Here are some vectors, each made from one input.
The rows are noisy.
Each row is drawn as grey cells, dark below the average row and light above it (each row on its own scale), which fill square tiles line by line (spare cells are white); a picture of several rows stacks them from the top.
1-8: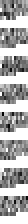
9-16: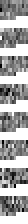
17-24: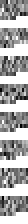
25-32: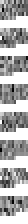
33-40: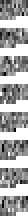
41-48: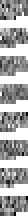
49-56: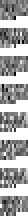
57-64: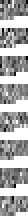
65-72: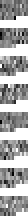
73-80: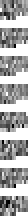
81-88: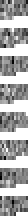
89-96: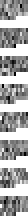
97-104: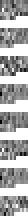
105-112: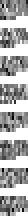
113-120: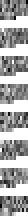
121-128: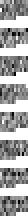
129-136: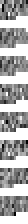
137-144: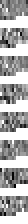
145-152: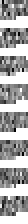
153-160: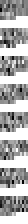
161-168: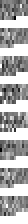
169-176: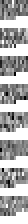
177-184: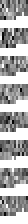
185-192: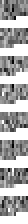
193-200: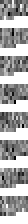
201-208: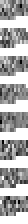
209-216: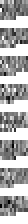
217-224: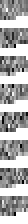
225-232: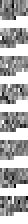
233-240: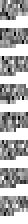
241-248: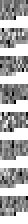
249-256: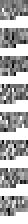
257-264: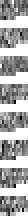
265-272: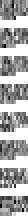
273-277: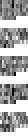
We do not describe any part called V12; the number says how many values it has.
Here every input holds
a list of up to two items, each a true/false value and a value of V12.
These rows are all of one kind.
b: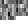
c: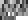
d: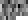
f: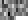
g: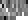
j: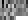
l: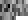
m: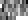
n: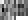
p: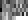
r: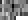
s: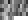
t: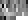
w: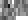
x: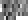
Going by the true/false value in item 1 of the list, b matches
f, l, w and x.
